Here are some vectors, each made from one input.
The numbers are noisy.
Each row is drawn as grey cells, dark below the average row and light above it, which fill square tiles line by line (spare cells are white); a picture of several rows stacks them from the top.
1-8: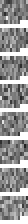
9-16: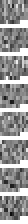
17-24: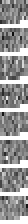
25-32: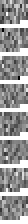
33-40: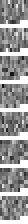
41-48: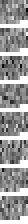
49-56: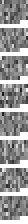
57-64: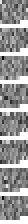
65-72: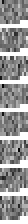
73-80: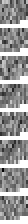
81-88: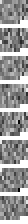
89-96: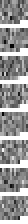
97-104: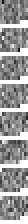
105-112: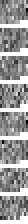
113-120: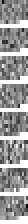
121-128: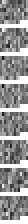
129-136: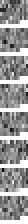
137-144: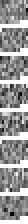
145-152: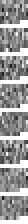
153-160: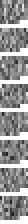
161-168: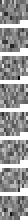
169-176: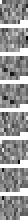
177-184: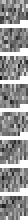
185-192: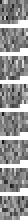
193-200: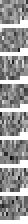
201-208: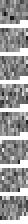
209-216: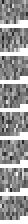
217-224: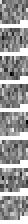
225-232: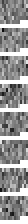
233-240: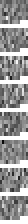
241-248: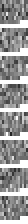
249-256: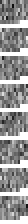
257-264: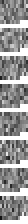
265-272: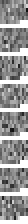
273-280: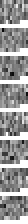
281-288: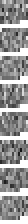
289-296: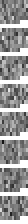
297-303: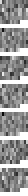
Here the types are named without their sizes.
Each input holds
either a point on a circle, or a node of a tree, or three true/false values.
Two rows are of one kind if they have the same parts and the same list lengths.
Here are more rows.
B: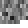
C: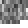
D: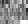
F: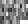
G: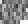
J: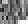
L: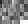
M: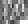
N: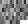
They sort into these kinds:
B, L
C, D, G
F, J, M, N

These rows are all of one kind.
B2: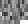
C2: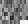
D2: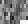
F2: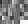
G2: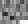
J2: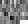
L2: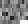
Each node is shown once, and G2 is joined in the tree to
J2 and L2.
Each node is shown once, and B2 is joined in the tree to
F2 and L2.
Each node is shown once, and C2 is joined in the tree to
D2.
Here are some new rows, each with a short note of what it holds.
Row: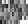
a point on a circle
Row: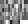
a point on a circle
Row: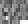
a node of a tree
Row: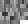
a node of a tree
